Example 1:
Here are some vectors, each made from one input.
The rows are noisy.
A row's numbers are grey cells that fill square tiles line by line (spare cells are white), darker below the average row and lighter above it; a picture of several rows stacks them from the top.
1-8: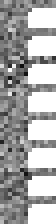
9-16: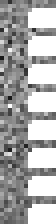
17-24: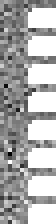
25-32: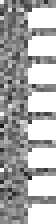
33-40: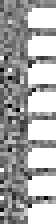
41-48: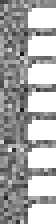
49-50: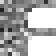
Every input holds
four true/false values.
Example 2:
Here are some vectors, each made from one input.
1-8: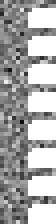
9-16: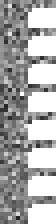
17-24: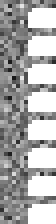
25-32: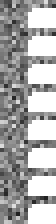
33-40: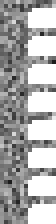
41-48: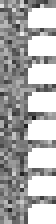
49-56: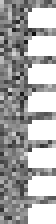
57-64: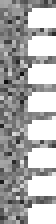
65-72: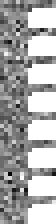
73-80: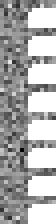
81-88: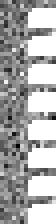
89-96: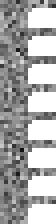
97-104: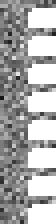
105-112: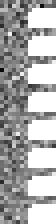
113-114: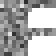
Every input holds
a point on an 18-point circle.
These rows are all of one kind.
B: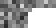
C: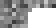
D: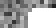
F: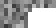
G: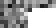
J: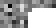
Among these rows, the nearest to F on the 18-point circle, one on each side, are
B and G.
